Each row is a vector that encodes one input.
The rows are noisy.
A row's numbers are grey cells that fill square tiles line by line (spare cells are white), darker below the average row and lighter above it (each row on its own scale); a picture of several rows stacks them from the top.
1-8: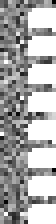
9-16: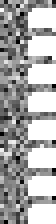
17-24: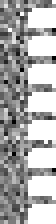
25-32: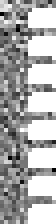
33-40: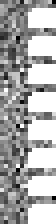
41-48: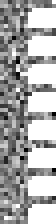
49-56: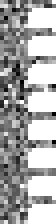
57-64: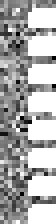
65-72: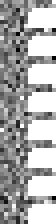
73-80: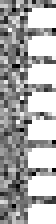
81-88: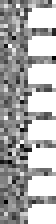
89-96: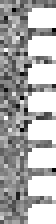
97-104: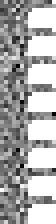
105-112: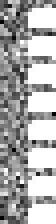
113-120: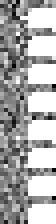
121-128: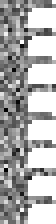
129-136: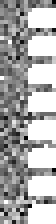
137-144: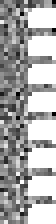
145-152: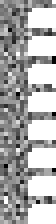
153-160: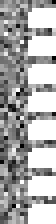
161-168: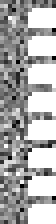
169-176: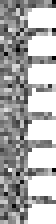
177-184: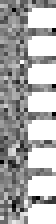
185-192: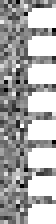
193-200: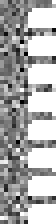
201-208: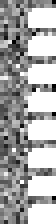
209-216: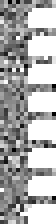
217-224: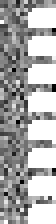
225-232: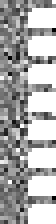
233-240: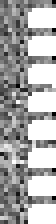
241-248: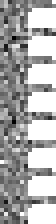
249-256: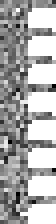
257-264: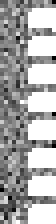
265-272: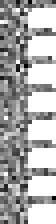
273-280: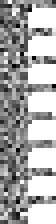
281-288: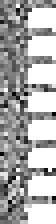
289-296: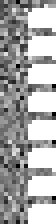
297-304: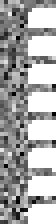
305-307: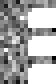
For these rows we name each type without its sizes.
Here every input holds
a label, together with either a label, or a point on a line.
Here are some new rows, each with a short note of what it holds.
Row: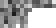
a label and a point on a line
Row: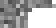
a label and a point on a line
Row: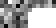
two labels
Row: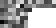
two labels
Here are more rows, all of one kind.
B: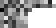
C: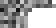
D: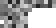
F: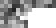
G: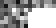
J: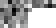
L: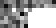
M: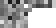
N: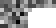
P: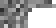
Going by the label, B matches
C, G, L and P.
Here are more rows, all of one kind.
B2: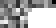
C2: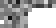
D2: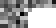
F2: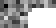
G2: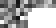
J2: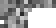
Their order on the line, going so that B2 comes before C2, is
D2, J2, G2, B2, C2, F2.
